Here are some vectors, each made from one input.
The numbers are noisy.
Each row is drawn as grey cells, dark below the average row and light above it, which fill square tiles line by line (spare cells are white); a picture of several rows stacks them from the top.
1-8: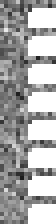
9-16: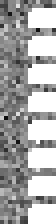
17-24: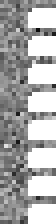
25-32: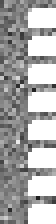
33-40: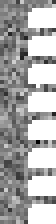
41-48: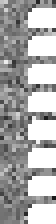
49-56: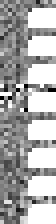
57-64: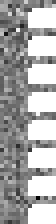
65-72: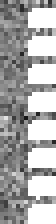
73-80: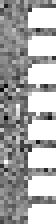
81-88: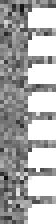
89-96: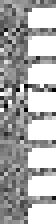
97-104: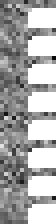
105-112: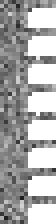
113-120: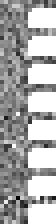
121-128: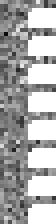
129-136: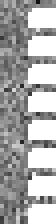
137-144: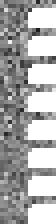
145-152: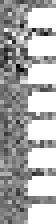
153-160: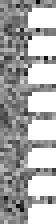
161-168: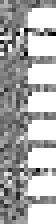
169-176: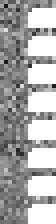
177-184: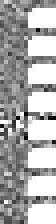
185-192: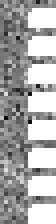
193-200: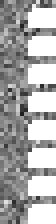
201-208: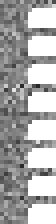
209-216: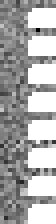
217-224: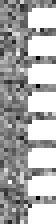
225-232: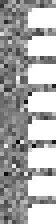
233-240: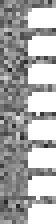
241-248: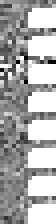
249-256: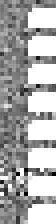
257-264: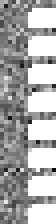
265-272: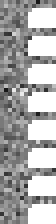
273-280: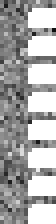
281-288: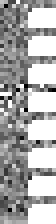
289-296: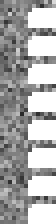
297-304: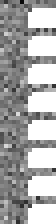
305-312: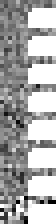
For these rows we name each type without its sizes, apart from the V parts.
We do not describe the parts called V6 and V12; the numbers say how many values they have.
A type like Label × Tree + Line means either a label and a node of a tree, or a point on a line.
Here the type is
Bool × (Line × Line + V12) × V6 + Unit.
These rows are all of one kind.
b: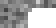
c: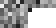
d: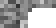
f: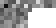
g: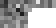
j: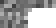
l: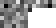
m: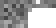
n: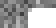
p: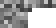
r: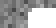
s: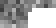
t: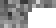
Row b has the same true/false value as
g, j and p.
